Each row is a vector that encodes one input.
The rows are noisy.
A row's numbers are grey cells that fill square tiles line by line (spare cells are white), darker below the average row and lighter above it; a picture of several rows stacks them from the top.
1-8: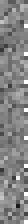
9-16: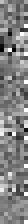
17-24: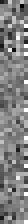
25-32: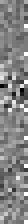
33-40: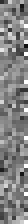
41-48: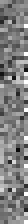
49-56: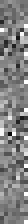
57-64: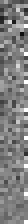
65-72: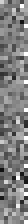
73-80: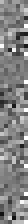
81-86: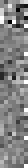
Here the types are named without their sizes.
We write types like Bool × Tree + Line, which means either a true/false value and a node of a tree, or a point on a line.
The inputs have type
(Circle + Unit) × Tree.
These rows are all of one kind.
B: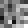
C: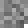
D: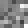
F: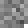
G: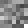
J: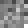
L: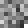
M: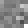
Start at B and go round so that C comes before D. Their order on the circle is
B, C, J, M, D, L, G, F.
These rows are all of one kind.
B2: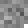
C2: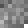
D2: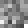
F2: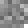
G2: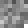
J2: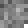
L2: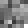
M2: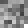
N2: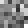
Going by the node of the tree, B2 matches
F2 and M2.
